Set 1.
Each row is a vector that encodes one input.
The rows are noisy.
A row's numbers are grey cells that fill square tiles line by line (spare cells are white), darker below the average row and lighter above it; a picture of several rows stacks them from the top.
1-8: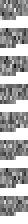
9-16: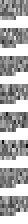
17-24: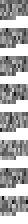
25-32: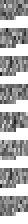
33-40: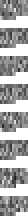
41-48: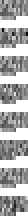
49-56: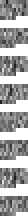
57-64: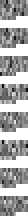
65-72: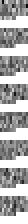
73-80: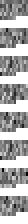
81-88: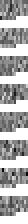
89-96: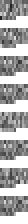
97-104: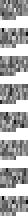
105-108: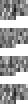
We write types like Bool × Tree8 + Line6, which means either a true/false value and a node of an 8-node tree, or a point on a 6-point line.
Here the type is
Line11.
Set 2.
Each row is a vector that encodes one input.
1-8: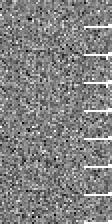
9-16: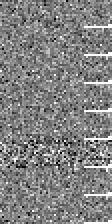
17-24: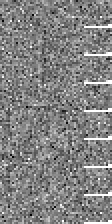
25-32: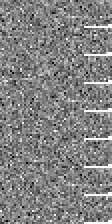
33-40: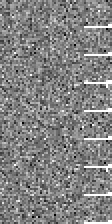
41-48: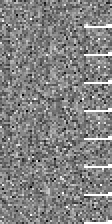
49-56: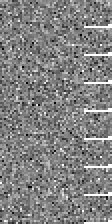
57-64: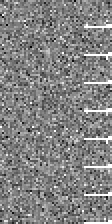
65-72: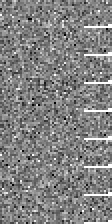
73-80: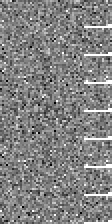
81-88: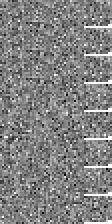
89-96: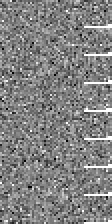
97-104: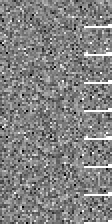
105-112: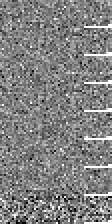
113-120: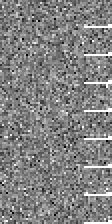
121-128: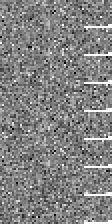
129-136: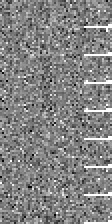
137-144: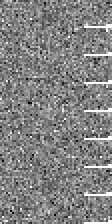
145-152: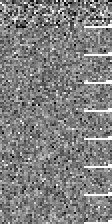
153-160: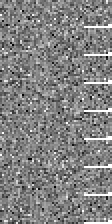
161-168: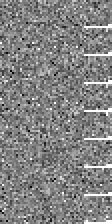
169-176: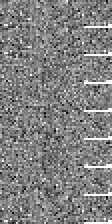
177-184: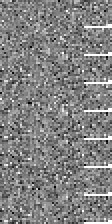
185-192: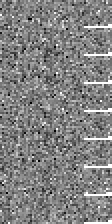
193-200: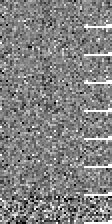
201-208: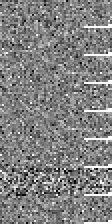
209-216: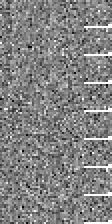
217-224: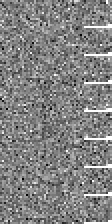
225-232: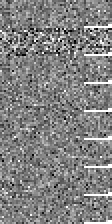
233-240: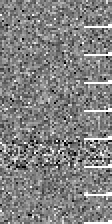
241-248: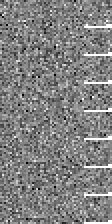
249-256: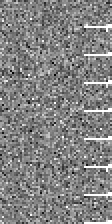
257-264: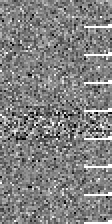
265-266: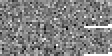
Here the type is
Tree17 + Unit.
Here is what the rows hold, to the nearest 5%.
About 5% of them hold a fixed value. The rest hold a node of a 17-node tree.
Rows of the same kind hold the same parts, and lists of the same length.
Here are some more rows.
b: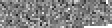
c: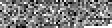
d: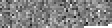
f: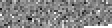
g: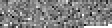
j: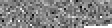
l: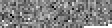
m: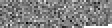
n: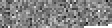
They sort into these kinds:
b, d, f, g, j, l, m, n
c

